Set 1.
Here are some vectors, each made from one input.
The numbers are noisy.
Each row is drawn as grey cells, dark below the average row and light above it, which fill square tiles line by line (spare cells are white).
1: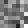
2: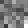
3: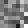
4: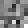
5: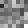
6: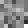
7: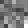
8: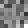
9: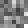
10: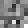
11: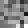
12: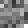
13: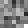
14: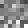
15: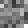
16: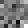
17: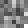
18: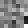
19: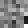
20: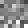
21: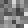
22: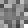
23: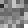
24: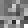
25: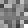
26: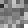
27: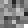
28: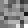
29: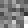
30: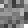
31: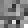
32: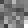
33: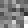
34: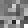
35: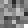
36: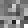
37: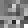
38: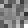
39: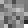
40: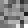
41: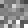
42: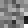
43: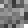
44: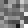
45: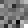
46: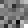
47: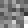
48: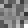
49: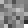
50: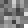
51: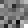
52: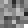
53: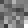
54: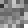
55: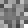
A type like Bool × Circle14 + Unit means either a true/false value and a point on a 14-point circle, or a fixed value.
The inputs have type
Bool × Bool × Bool × Bool.
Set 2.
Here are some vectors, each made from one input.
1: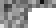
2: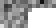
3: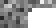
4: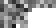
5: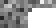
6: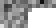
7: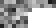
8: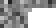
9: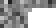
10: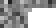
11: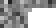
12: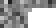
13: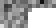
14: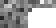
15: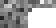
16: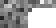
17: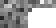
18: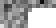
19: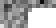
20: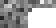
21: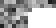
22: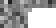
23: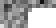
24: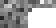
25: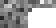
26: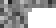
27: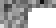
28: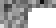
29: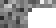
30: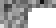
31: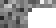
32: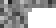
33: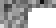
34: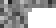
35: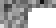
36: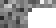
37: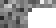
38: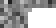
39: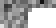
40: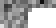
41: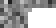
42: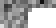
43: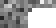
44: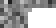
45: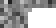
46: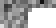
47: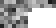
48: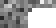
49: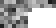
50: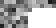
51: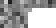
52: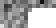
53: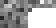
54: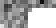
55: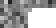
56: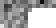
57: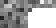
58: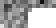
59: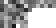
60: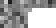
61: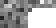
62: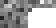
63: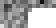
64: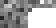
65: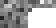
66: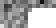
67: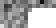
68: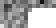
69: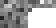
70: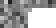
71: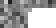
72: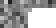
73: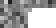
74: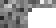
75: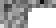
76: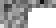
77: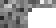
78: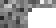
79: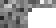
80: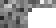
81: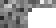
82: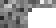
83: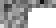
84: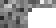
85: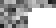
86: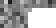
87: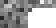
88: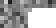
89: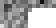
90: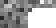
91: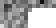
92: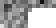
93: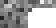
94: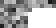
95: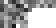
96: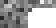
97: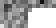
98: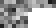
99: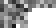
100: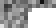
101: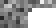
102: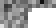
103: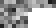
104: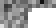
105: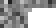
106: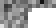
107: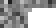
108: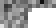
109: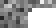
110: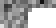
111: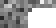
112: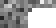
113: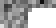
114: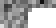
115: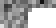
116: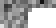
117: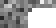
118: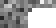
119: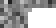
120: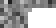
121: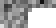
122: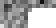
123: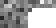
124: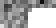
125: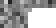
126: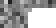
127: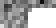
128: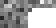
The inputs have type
Label5.
